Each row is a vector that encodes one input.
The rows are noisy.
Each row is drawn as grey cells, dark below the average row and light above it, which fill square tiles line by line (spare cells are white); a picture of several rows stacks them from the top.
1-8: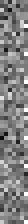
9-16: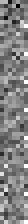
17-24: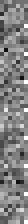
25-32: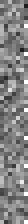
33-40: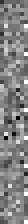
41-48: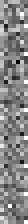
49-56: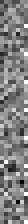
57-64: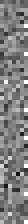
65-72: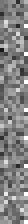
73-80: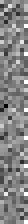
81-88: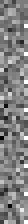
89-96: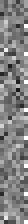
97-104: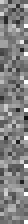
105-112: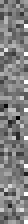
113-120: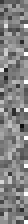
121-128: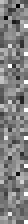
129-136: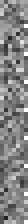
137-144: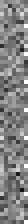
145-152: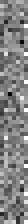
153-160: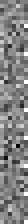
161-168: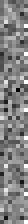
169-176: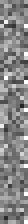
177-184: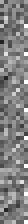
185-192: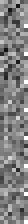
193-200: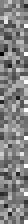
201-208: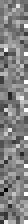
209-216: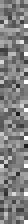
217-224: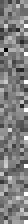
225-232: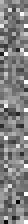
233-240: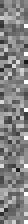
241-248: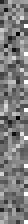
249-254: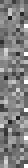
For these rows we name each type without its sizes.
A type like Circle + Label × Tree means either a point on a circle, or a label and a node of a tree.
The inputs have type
Circle × (Label + Line).
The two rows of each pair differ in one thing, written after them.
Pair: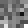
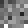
the place on the circle
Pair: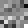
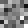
the label
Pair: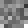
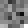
the label
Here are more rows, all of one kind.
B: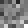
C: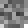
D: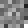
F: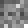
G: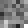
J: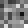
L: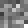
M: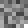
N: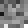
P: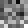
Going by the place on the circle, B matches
L and N.
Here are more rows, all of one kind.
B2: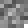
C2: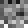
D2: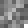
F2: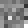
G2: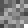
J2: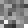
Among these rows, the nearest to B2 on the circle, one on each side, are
D2 and F2.
